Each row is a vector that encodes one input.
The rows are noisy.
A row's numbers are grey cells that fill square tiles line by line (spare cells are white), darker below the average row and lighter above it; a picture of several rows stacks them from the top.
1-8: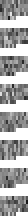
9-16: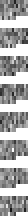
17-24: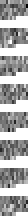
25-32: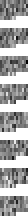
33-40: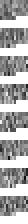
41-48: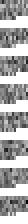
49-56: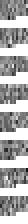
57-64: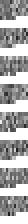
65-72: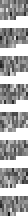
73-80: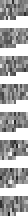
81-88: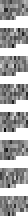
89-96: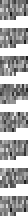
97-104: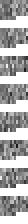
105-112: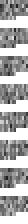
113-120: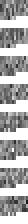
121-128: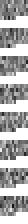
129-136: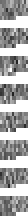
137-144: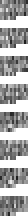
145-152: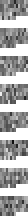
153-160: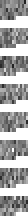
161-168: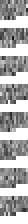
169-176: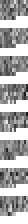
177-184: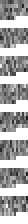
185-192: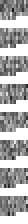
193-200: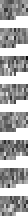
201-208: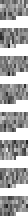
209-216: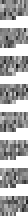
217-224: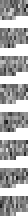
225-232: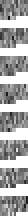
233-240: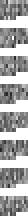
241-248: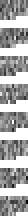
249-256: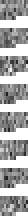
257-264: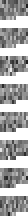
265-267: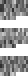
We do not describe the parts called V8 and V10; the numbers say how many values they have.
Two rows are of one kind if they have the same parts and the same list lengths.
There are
2 kinds of row.
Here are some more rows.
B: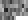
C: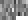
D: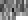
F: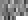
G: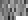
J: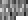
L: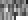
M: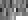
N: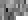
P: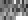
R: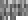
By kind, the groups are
B, C, F, G, J, N, R
D, L, M, P

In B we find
a point on a 7-point line, a point on a 9-point line, a true/false value and a value of V10.
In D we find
a value of V8 and a value of V10.
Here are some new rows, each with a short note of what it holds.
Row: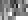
a value of V8 and a value of V10
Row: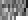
a value of V8 and a value of V10
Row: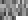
a point on a 7-point line, a point on a 9-point line, a true/false value and a value of V10
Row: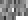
a point on a 7-point line, a point on a 9-point line, a true/false value and a value of V10
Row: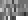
a point on a 7-point line, a point on a 9-point line, a true/false value and a value of V10
